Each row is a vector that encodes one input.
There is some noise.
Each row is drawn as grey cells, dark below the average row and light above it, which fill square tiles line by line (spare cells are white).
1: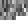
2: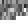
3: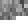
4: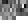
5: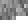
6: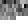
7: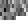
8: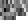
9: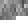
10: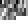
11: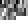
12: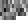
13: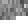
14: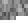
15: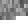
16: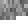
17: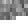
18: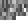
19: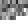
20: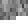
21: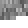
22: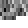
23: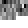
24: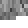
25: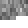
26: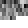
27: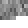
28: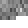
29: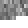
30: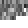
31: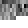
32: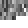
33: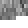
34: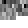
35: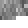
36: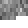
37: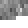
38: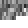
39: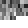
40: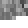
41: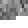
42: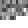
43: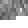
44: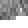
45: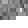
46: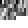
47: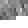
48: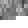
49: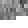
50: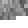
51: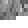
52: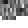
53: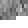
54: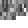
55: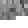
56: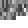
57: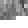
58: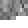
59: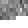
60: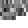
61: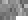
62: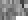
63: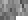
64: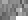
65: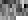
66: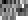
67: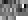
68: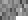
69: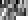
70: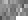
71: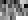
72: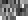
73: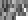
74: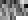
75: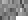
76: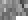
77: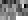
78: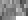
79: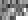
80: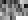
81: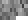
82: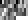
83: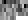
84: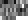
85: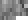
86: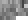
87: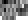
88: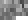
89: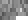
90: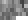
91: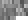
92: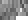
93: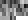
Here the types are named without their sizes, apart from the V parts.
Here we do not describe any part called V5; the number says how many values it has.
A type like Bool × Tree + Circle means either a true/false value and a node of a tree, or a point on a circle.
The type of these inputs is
Bool × V5 + List(Line).
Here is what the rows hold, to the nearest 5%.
About 55% of them hold a true/false value and a value of V5. The rest are lists of points on a line.
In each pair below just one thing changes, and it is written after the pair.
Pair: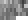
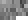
the value of V5
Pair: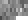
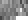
the value of V5
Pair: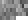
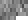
the true/false value
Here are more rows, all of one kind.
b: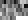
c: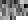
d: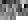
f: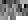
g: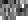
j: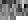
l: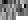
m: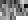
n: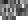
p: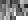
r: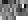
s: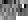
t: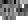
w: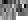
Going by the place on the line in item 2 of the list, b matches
d, f, s and t.
